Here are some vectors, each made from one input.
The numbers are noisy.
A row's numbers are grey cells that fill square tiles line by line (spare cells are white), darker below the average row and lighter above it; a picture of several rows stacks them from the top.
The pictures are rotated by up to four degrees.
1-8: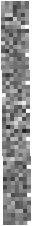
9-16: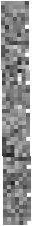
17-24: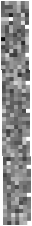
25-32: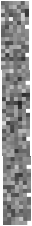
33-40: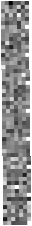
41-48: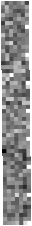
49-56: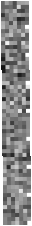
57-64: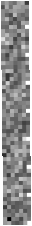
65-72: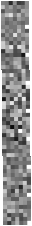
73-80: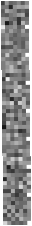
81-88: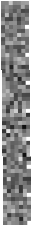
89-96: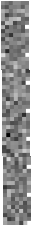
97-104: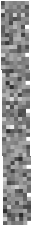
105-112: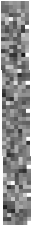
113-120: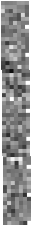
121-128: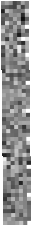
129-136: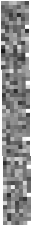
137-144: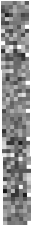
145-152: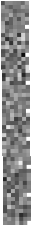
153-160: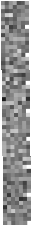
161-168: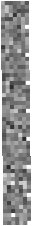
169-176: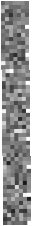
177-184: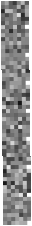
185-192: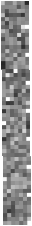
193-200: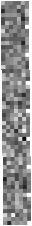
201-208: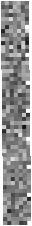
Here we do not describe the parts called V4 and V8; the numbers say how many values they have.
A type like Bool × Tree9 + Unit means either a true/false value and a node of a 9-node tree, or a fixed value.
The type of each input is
(Line5 + Tree7) × V8 + Line7 × List2(V4).
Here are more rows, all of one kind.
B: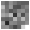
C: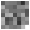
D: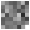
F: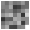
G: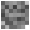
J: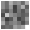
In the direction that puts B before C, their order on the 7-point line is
J, D, F, G, B, C.
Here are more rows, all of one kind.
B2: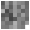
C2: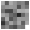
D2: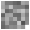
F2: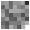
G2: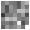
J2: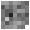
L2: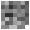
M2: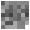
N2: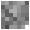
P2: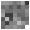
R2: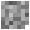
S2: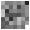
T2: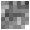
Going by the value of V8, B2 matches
F2, N2 and S2.
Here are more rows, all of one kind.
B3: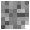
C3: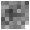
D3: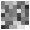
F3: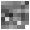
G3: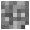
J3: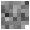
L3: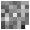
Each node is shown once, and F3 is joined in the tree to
D3, G3 and J3.
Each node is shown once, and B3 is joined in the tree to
J3.
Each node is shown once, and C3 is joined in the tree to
G3.
